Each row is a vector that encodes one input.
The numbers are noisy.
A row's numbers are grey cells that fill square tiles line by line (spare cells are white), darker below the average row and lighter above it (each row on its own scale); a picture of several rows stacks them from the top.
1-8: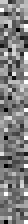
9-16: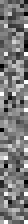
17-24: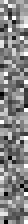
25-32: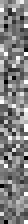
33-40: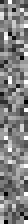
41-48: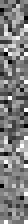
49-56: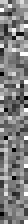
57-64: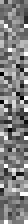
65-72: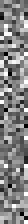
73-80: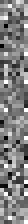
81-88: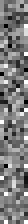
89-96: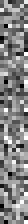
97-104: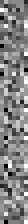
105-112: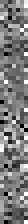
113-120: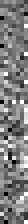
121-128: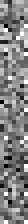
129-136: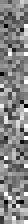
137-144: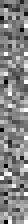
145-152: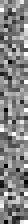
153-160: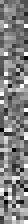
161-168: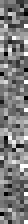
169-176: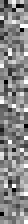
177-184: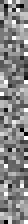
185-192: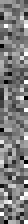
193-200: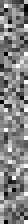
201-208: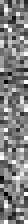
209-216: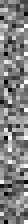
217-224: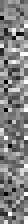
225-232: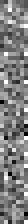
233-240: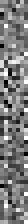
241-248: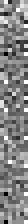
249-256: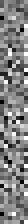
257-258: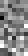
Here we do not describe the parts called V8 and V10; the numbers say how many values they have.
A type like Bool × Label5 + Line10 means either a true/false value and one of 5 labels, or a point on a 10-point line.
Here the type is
(Bool × Circle6 + V8) × V10 + Label6.
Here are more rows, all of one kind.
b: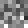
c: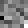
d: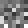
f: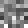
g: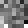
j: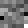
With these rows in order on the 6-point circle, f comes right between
c and j.
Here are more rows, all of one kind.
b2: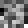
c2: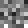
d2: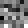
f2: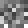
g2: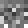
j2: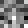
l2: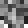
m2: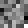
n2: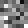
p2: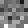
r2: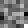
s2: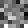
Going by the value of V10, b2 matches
m2 and r2.
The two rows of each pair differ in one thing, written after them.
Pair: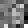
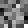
the place on the 6-point circle
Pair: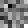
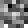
the place on the 6-point circle
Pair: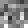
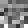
the value of V10
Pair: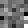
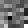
the true/false value
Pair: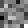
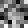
the true/false value
